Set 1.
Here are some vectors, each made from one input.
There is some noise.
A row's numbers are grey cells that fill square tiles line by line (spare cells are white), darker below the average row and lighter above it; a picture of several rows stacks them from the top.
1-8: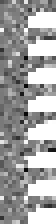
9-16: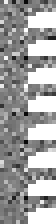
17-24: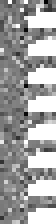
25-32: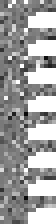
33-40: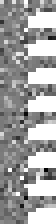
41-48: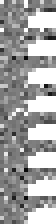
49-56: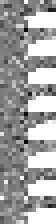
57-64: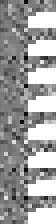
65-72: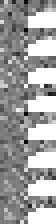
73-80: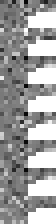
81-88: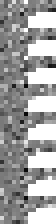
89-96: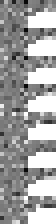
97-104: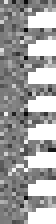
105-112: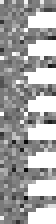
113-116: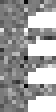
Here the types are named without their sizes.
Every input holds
a true/false value, together with either a point on a circle, or a fixed value.
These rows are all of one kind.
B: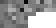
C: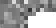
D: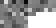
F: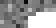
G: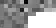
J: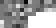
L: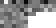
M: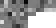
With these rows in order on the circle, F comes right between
B and J.
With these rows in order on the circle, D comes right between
L and M.
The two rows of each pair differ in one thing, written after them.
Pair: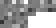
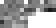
the place on the circle
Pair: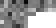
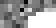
the place on the circle
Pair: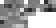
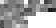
the place on the circle
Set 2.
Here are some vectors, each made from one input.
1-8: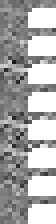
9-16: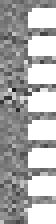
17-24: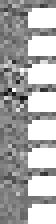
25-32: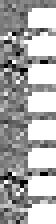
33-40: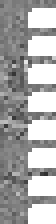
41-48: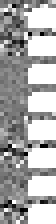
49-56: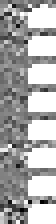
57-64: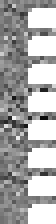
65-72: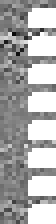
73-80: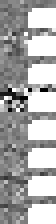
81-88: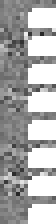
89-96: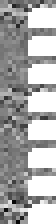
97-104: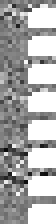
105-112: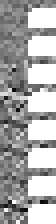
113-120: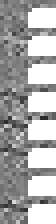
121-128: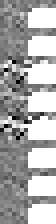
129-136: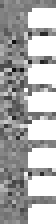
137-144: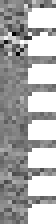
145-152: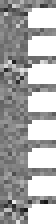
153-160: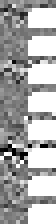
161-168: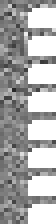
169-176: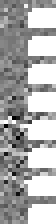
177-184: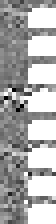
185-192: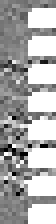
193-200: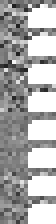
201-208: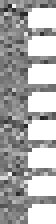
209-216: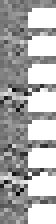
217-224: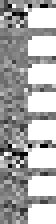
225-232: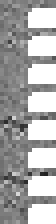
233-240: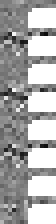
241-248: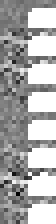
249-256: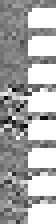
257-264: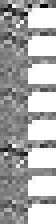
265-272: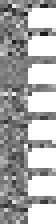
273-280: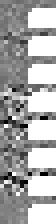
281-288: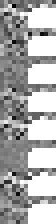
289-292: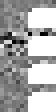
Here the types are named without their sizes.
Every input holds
either a label, or four true/false values.
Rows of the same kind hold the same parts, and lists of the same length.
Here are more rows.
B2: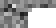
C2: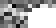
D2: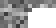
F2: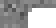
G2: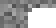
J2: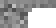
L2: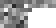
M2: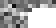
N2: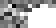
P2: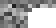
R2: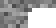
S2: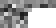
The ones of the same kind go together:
B2, C2, D2, F2, G2, J2, M2, N2, P2, R2, S2
L2

